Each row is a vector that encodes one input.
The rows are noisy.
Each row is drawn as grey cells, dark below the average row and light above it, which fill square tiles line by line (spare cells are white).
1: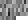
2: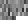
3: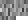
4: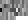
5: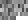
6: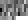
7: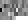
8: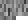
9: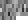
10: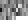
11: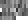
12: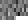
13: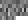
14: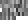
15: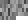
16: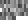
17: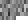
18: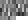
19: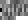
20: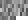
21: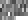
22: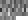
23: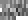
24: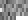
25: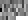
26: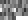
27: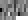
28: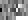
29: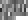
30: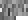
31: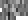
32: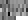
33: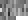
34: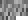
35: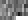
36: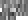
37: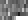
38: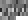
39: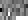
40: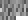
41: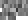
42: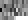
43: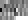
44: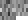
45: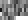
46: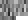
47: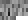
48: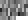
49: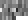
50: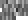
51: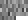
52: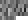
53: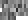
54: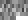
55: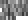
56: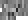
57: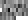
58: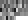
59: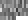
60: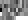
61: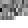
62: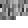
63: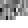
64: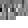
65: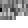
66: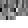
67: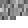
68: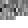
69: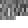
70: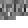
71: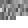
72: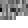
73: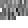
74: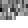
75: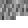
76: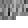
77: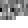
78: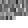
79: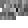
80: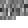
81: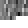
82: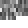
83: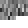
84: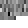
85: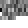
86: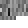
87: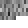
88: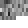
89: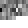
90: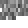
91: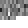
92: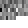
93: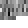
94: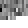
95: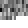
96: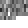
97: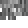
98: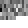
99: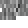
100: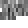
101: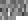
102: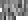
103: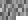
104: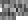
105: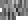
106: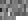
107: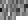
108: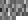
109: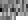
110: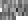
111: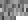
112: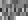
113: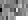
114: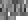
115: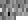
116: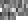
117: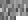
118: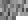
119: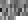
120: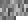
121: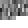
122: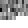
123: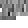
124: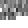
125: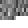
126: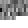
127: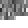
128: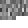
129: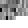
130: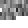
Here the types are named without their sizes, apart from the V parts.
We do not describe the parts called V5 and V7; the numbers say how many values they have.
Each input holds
a true/false value, together with either a label, or a value of V5 and a value of V7.
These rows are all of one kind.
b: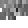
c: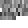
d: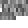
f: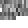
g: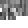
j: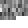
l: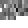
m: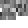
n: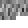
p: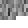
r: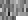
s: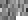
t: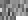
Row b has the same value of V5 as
d, l and s.
